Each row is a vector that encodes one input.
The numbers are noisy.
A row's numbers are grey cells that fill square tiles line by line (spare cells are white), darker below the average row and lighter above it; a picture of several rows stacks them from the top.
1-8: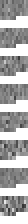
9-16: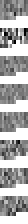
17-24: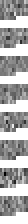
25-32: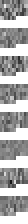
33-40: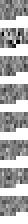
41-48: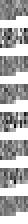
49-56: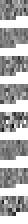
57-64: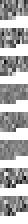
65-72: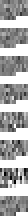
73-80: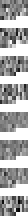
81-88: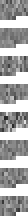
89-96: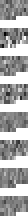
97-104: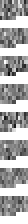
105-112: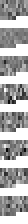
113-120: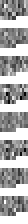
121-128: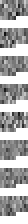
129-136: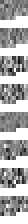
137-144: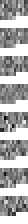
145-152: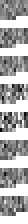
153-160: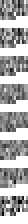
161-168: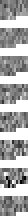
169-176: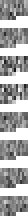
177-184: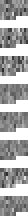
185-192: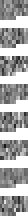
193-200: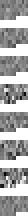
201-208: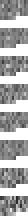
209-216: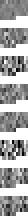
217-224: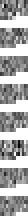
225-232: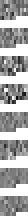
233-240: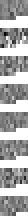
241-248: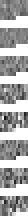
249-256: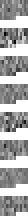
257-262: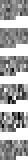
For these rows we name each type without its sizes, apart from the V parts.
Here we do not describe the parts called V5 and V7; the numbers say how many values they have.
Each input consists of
either a point on a line and a value of V7, or a true/false value and a value of V5.
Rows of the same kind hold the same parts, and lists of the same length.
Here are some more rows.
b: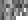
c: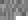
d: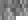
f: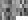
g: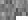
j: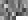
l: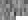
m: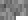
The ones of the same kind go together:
b, c, f
d, g, j, l, m

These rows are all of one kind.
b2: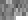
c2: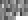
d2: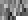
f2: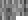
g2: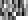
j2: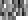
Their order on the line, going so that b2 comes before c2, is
j2, f2, d2, b2, g2, c2.
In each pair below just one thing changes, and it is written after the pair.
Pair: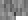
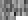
the value of V5
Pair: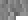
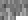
the value of V5
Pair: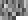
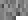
the value of V5
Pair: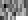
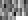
the true/false value
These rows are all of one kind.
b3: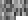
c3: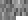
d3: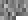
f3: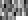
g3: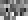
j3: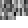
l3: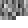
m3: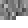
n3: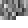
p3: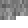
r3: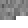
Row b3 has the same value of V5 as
j3 and l3.
